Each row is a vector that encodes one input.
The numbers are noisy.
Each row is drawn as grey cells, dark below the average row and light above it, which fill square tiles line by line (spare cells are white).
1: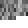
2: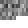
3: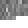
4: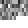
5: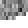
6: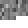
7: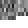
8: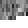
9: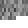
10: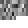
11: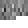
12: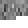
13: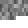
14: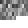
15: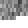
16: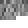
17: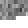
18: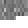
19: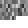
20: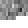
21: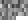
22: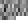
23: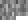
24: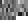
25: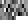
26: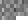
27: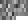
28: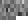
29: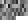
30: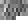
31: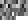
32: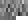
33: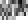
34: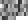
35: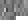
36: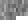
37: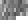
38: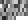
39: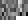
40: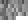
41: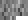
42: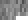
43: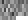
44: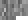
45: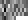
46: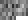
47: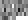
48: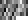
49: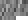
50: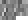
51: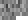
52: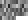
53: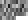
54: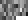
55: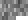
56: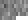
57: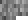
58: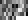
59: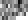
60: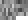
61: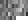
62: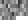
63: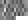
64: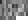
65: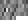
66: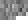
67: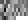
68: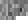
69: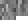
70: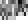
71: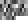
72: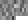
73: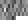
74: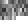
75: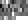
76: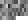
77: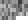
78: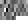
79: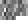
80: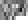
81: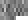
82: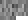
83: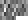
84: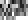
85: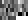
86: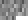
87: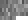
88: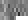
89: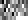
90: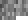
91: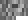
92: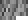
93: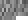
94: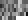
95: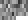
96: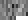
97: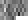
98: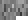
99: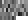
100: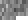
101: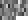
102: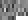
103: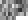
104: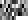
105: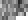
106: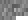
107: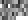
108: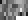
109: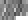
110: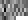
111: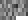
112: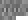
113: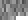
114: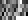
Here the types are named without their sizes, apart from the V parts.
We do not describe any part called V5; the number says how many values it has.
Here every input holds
a list of items, each a true/false value and a value of V5.
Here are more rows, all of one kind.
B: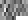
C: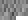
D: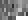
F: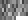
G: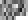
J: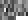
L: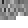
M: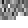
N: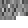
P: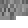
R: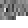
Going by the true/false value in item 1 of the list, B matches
D, J and R.
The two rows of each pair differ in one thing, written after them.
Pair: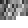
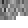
the value of V5 in item 1 of the list
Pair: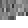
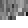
the value of V5 in item 1 of the list
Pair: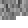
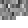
the value of V5 in item 1 of the list
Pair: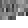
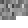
the value of V5 in item 1 of the list
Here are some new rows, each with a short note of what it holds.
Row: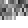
the empty list
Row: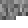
a list of one item
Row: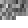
a list of three items
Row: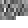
a list of three items
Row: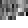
a list of two items
